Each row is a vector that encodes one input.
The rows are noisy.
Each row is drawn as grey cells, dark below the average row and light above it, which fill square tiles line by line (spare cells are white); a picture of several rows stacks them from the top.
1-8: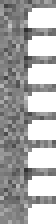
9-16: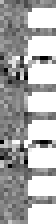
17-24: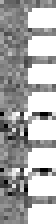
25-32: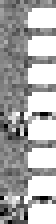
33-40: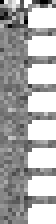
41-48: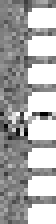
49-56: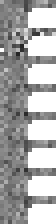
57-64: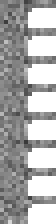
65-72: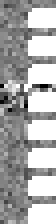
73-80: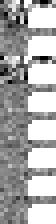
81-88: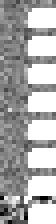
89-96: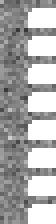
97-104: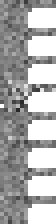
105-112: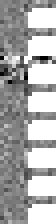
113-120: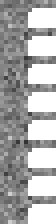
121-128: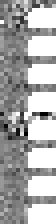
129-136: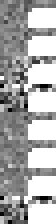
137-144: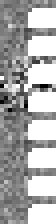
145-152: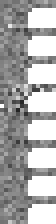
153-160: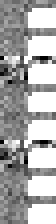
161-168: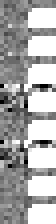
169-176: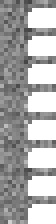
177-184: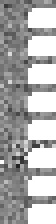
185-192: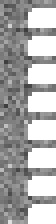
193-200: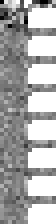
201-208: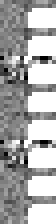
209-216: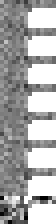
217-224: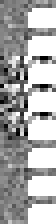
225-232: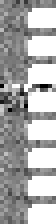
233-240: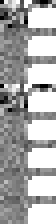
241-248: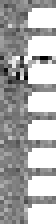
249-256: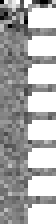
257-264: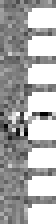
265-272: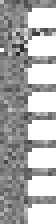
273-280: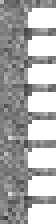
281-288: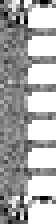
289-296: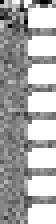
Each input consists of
either a point on a 4-point line, or a list of up to two points on an 11-point line.
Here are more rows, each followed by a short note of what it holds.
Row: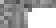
a list of one item
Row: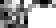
a point on a 4-point line
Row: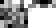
a point on a 4-point line
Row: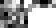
a point on a 4-point line
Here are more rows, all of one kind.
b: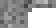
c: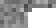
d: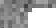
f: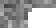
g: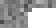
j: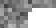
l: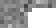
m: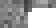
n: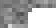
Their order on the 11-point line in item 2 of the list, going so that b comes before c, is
b, m, d, g, f, c, l, n, j.
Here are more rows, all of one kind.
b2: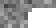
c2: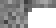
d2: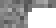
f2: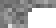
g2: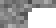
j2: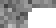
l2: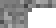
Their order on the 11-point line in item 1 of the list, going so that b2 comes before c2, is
b2, j2, g2, f2, l2, d2, c2.
